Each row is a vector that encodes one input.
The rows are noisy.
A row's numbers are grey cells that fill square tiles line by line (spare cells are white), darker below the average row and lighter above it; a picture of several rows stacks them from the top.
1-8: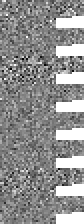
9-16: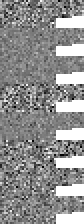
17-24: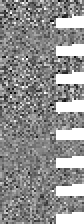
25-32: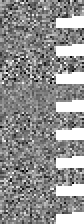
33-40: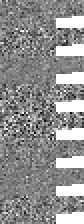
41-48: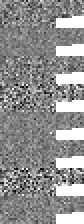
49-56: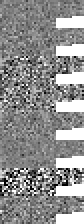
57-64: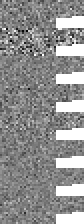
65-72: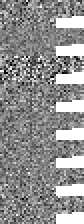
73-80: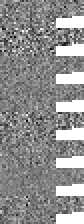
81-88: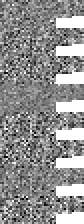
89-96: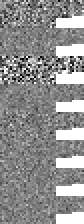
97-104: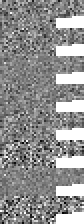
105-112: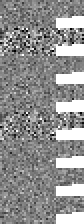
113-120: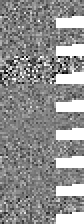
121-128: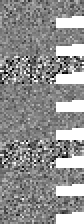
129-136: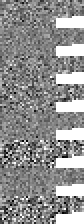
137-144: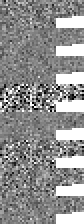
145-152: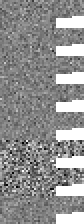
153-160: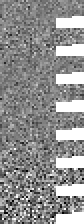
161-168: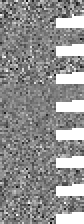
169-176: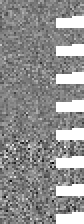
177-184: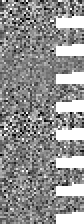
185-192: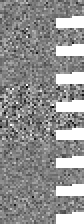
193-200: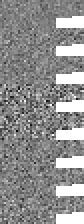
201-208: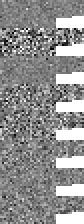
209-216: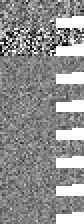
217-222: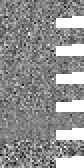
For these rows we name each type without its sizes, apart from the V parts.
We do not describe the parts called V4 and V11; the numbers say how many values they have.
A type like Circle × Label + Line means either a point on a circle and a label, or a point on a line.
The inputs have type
Circle × Tree × V4 × V11 + Unit.
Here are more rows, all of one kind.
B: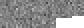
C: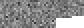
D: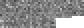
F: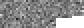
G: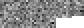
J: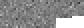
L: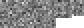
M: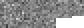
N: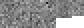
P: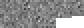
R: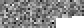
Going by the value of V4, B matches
J, N and P.
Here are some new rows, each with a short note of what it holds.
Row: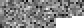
a fixed value
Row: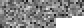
a fixed value
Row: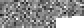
a point on a circle, a node of a tree, a value of V4 and a value of V11
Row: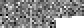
a point on a circle, a node of a tree, a value of V4 and a value of V11
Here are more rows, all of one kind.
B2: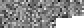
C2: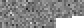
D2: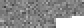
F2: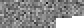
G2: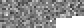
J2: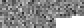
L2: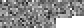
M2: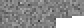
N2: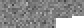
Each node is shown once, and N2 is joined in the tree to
B2 and F2.
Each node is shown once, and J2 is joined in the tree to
B2 and D2.
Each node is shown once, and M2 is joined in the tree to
C2 and G2.
